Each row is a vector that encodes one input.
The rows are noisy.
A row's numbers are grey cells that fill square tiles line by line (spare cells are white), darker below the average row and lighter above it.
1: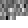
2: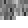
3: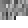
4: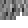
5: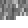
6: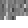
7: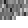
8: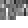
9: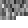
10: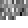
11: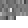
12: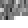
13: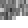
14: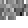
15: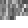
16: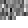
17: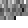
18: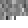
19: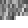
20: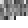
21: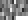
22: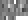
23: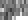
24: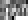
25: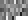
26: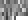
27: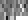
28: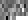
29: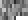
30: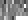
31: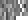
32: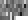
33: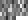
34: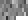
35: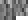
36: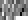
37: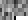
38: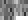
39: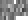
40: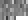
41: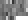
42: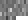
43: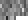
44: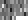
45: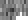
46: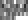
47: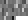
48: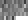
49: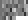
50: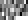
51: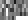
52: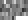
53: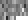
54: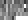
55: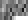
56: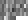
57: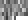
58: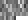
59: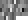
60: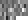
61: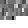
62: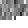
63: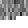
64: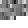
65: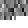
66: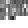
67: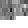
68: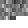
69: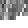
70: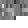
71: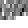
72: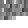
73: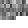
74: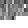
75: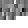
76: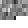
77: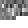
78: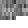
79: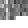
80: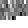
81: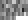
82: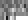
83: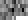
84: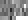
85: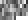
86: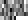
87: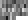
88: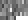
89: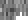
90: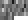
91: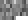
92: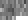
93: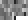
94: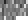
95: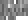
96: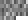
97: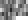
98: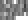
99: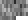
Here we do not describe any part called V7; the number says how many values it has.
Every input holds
a node of a 9-node tree, together with either a node of an 8-node tree, or a value of V7.
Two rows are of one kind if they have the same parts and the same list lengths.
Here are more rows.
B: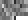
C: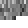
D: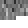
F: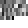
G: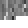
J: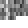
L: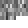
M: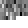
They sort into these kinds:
B, C, D, J, M
F, G, L

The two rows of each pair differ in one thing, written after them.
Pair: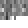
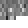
the value of V7
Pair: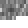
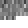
the value of V7
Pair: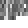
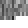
the node of the tree
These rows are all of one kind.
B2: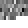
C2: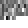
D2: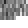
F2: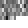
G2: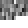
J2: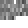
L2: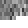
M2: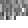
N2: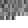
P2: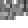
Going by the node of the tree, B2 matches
G2 and J2.
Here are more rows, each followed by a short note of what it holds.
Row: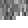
a node of a 9-node tree and a value of V7
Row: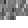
a node of a 9-node tree and a value of V7
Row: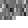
a node of an 8-node tree and a node of a 9-node tree
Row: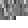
a node of an 8-node tree and a node of a 9-node tree
